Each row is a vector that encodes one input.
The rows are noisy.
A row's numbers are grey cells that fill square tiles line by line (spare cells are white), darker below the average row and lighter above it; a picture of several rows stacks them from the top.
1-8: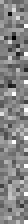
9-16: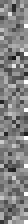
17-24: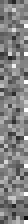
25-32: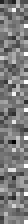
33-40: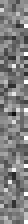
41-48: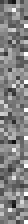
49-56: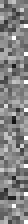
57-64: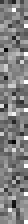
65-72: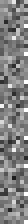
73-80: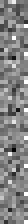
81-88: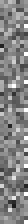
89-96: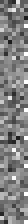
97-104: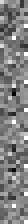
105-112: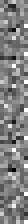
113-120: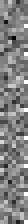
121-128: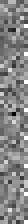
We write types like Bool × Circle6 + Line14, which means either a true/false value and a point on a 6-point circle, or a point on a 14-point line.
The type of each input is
Bool × Bool × Bool × List2(Line5).
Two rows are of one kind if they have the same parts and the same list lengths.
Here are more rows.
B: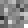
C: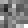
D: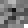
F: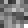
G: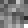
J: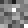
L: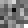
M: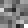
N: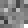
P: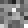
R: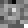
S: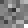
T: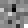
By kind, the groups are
B, C, D, L, N, S
F, G, J, P, R
M, T

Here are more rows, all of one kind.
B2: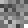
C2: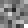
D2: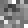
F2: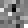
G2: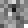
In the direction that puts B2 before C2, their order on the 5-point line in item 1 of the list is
B2, D2, G2, F2, C2.
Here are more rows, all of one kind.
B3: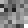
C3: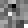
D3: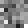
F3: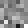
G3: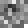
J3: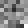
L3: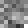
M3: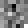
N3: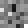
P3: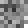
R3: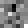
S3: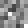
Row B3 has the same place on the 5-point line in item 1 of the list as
D3, F3, L3 and P3.
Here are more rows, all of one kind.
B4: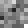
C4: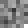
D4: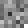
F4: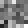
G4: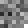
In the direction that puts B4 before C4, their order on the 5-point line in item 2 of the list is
B4, C4, F4, D4, G4.
